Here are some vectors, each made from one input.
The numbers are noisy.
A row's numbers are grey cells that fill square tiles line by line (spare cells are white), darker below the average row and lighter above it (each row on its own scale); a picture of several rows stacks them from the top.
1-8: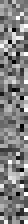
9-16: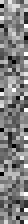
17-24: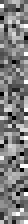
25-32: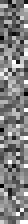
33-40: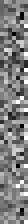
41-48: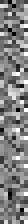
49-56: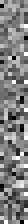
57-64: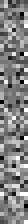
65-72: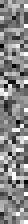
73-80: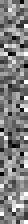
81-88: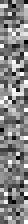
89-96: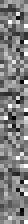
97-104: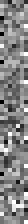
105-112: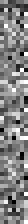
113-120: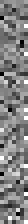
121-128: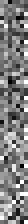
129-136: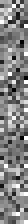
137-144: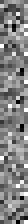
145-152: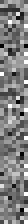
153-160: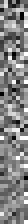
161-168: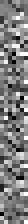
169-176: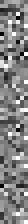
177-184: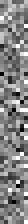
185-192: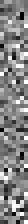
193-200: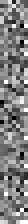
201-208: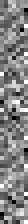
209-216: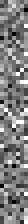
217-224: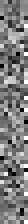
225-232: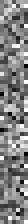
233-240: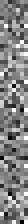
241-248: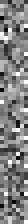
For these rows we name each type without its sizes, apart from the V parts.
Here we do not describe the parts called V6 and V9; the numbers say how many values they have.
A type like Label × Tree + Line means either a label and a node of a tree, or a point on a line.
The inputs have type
List(Circle) + V6 × V9.
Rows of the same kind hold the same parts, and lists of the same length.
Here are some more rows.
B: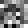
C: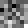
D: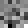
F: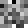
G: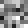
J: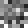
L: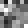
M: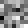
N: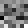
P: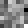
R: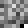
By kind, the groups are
B, G, M, N
C, D, J
F, P, R
L

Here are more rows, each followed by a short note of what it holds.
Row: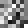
a value of V6 and a value of V9
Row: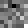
a list of two items
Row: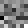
a list of one item
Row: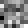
a list of one item
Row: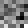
a list of one item
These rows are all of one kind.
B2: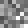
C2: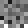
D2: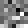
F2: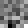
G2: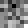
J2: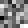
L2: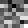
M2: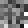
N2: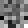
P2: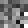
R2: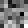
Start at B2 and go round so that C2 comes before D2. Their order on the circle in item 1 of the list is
B2, J2, L2, G2, R2, P2, M2, C2, N2, F2, D2.
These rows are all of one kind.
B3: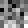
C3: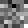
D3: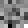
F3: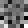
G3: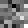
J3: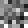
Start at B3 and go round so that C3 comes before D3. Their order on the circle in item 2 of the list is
B3, F3, G3, C3, D3, J3.
